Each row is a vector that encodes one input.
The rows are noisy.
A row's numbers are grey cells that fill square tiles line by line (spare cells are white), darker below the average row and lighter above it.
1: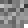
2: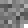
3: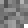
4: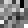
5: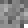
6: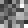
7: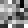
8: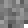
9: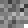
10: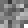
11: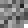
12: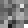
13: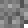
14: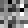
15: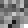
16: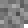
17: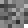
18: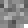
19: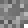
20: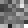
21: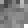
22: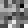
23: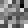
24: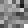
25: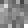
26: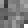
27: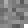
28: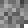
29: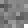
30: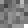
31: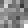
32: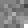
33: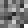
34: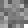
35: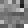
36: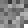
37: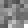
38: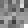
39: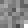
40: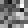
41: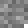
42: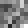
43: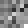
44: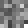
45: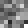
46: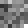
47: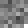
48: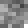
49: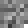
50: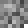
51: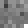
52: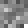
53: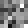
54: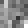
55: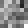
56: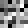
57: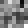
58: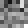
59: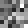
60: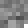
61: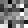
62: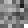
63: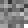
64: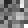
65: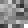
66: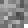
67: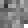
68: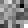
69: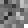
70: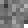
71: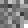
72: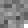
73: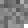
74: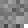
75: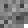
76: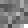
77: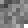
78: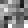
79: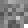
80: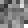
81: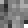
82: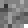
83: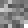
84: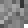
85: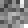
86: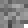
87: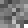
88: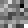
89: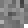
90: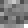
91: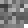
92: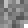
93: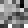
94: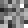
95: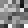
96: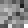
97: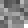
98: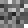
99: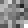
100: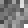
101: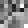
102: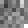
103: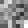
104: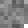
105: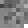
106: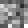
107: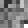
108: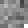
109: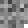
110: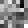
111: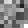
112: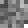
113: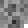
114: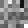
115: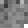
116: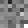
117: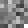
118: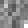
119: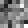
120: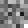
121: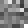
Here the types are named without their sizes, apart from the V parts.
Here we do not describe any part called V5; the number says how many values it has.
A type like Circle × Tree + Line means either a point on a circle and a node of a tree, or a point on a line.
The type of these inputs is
List(Circle × V5).
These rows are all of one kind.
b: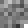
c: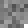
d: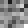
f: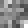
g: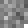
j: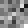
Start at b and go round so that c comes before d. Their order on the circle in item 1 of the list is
b, c, g, f, d, j.
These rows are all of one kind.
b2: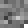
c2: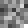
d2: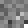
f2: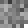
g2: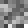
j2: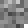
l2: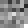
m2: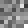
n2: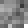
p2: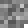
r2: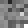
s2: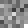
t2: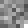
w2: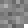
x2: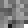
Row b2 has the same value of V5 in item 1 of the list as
m2, r2, t2 and x2.
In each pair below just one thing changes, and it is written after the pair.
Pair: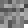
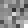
the value of V5 in item 2 of the list
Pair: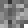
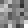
the value of V5 in item 1 of the list
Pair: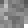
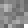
the value of V5 in item 1 of the list
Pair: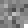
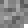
the place on the circle in item 2 of the list
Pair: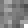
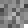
the place on the circle in item 1 of the list
